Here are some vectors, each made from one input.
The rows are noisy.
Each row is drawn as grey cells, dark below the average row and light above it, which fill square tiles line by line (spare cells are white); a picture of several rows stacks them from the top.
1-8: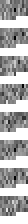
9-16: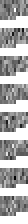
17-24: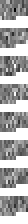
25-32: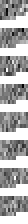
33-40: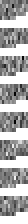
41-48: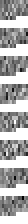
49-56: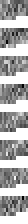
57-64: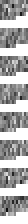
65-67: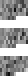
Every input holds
a point on an 8-point circle, together with either a fixed value, or three true/false values.
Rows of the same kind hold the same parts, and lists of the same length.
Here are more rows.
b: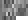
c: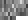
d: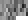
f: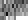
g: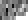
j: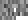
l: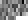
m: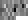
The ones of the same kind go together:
b, c, j
d, f, g, l, m

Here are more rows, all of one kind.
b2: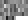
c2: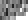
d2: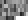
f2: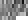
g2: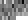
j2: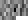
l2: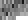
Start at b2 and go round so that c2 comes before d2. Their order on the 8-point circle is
b2, g2, f2, l2, c2, j2, d2.
